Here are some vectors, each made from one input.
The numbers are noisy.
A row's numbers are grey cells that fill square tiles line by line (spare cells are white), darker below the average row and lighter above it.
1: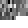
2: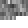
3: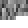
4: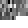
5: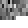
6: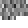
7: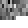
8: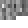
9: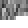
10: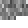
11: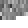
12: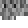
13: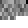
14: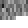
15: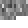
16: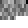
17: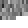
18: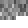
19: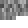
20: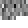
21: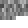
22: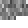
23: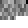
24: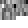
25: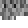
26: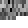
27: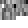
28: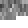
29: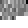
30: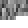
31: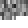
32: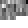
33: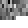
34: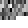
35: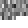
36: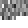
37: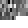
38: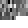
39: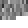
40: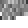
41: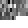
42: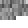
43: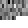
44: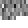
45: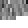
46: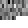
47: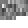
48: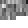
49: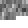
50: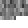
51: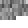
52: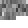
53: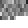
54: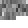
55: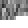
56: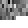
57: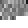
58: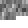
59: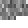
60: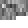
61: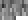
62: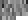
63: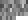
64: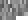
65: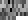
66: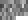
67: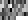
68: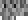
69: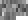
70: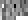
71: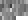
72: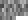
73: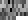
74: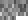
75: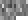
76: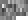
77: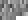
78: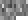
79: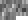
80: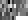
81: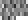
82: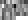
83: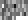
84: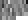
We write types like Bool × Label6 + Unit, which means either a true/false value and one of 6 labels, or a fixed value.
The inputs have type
Line5 × List2(Line4).
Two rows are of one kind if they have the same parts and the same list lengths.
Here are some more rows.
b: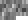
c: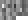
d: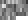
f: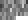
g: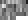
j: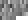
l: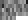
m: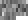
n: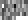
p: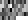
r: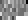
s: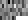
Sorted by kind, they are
b, c, m
d, f, g, j, l, n, r
p, s

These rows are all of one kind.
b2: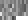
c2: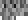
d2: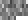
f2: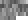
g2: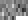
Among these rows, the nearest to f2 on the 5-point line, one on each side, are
b2 and g2.
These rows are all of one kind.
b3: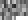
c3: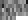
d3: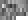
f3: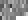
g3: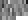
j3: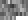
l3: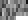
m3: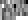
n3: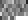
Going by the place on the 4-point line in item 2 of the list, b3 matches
j3 and n3.
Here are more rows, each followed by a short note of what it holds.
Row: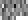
a point on a 5-point line, together with a list of one item
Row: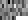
a point on a 5-point line, together with the empty list
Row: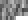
a point on a 5-point line, together with a list of two items
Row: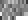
a point on a 5-point line, together with a list of two items
